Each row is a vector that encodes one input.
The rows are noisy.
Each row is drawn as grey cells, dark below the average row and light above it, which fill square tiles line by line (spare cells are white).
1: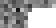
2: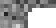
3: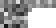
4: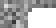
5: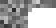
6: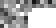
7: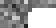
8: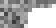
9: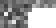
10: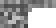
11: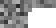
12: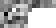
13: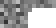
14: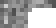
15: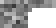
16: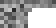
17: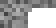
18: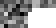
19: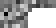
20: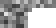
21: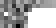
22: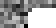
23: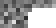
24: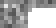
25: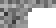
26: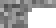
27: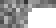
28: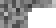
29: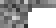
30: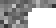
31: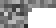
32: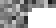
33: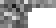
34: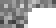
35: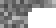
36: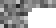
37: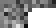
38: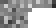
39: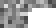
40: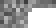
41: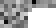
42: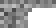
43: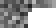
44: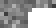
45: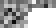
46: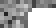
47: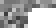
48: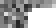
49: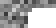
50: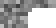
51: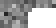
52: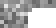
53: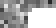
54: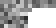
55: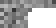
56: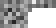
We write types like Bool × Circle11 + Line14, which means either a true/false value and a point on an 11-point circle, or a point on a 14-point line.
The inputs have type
Line6 + Line7.
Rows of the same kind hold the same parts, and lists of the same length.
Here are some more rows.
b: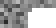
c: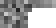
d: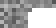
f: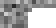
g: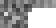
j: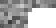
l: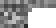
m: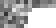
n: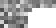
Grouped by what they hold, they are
b, c, f, g, l
d, j, m, n

